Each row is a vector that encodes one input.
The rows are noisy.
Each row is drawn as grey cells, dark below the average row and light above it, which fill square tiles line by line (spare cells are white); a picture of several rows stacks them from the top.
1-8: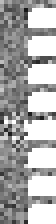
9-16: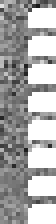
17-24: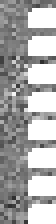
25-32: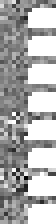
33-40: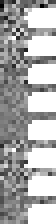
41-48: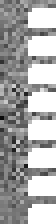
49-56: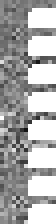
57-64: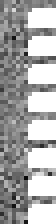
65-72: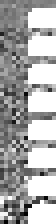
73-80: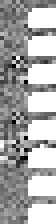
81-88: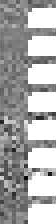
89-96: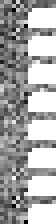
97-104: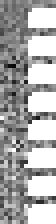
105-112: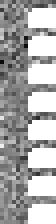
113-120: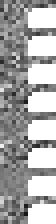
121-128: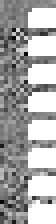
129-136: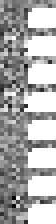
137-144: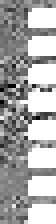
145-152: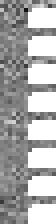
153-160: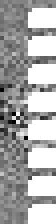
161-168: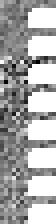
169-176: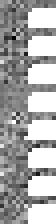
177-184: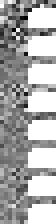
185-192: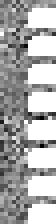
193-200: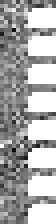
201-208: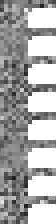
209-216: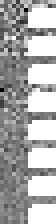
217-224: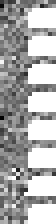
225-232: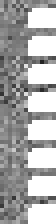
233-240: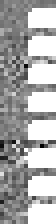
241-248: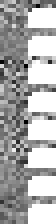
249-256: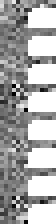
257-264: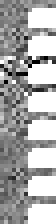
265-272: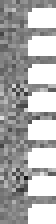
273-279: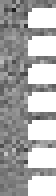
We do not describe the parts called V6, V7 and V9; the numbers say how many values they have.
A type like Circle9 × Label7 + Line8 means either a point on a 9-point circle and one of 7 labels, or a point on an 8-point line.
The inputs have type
Bool × Bool × Bool × Circle10 × (Circle10 + V9) × V6 × V7.
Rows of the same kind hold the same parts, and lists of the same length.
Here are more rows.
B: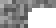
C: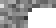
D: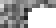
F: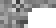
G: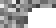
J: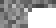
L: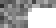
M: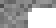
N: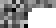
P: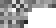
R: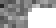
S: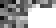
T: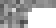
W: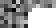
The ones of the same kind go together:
B, D, L, S, T
C, F, G, J, M, N, P, R, W

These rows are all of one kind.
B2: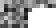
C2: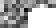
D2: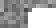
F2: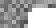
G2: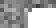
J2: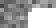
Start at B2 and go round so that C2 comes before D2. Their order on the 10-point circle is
B2, C2, D2, G2, F2, J2.
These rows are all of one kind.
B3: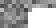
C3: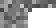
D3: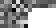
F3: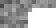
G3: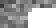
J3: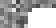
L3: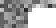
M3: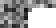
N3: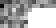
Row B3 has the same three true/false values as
D3 and J3.
